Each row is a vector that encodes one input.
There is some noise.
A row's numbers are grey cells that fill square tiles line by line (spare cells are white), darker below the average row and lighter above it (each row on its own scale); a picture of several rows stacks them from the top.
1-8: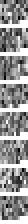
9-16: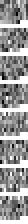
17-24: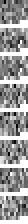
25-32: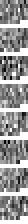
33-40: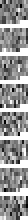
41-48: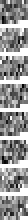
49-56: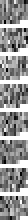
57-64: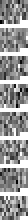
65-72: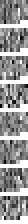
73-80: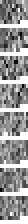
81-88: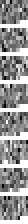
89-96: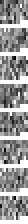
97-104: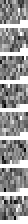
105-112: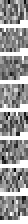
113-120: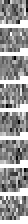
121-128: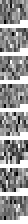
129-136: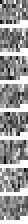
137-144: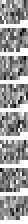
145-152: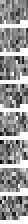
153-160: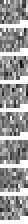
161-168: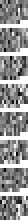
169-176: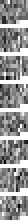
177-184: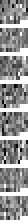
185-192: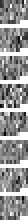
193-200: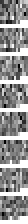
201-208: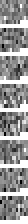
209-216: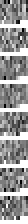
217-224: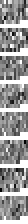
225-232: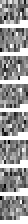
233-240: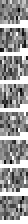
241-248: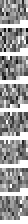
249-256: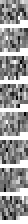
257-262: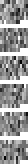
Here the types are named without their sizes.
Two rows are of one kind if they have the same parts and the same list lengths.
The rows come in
2 kinds.
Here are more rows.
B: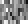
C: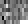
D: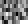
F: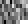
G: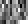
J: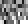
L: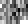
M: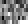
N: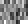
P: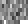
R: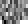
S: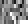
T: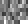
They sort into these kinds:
B, C, D, G, M, N, P, T
F, J, L, R, S

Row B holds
a point on each of two lines.
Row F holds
a label and a point on a line.
